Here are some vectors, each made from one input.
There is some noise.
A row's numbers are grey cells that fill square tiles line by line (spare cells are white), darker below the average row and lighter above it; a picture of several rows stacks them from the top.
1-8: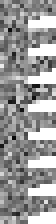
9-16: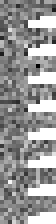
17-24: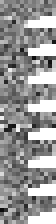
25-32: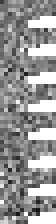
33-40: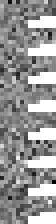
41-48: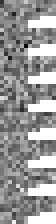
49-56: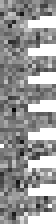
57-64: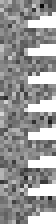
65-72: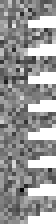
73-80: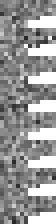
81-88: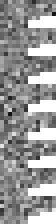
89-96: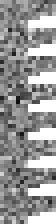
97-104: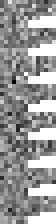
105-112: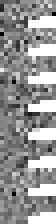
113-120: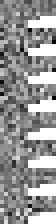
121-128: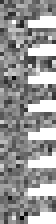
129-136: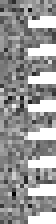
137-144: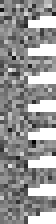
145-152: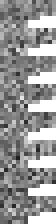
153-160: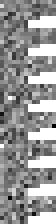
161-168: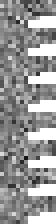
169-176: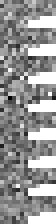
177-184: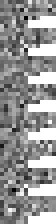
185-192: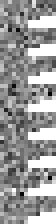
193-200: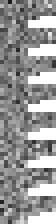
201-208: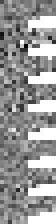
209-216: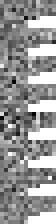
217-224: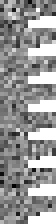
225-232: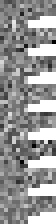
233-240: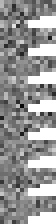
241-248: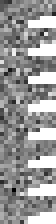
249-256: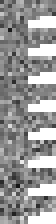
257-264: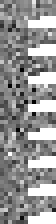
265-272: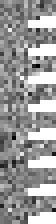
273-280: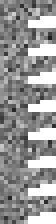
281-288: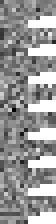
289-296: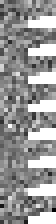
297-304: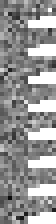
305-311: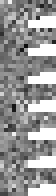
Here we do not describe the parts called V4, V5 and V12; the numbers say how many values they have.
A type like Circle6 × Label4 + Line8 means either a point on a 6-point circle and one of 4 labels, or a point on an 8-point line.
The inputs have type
(Bool × V5 + (Line6 + V4) × V12) × Tree8.
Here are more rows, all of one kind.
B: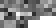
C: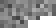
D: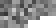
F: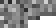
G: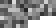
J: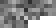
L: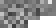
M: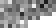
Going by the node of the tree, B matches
J and L.
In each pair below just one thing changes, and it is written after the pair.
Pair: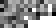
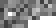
the true/false value
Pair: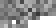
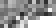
the node of the tree
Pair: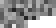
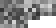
the value of V5
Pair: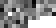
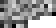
the true/false value
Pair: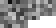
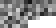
the true/false value
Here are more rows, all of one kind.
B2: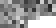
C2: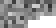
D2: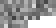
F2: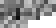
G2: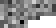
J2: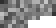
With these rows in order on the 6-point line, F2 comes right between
B2 and J2.
